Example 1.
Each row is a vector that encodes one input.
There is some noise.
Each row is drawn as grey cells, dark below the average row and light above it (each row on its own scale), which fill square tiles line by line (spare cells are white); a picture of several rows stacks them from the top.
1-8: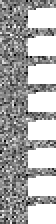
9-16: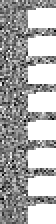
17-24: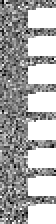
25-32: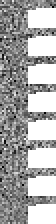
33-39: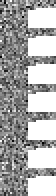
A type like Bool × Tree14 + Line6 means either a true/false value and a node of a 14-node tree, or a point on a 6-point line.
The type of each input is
Line6.
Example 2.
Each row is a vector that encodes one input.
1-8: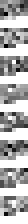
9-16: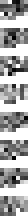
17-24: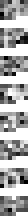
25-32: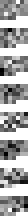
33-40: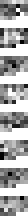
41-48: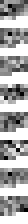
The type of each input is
Line5 × Line5.
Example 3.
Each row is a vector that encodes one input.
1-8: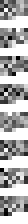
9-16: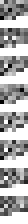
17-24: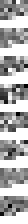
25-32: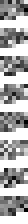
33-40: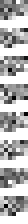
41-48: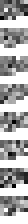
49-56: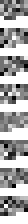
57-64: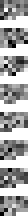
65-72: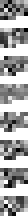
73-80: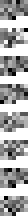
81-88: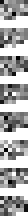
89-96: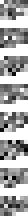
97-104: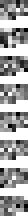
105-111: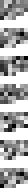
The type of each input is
Bool × Bool × Bool × Bool × Bool + Unit.
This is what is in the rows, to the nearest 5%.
About 5% of them hold a fixed value. The rest hold five true/false values.
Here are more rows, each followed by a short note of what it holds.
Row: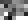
five true/false values
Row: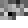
five true/false values
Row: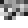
five true/false values
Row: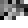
five true/false values
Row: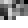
a fixed value
